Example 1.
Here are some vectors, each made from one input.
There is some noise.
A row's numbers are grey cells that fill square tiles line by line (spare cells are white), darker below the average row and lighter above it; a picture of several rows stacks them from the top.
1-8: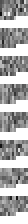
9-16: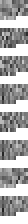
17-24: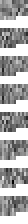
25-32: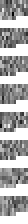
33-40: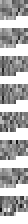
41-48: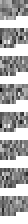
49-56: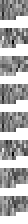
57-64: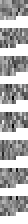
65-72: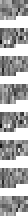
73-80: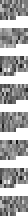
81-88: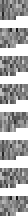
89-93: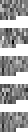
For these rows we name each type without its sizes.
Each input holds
a label.
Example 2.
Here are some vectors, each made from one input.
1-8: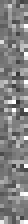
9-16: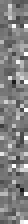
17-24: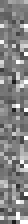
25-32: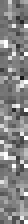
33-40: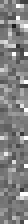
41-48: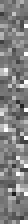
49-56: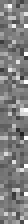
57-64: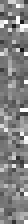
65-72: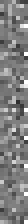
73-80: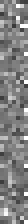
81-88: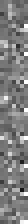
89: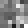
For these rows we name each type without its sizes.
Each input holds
four true/false values.
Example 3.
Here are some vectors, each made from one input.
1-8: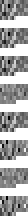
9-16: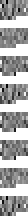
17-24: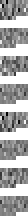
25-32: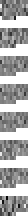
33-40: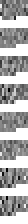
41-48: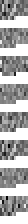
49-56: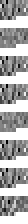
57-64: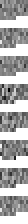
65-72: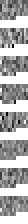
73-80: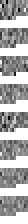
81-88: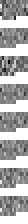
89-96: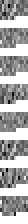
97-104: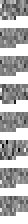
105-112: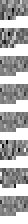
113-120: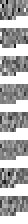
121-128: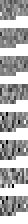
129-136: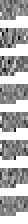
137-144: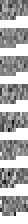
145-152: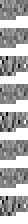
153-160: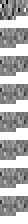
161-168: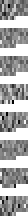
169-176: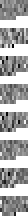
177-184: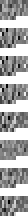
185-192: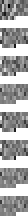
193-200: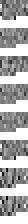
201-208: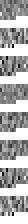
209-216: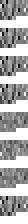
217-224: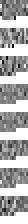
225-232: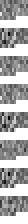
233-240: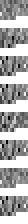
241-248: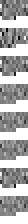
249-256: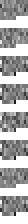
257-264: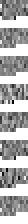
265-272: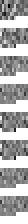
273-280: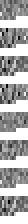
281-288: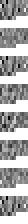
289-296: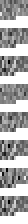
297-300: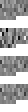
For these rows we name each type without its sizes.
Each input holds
either a fixed value, or a node of a tree.
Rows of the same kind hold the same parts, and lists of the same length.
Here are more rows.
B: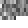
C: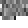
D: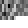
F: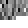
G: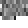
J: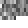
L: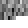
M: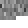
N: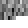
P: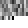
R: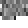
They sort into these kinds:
B, C, D, F, G, J, L, M, N, R
P

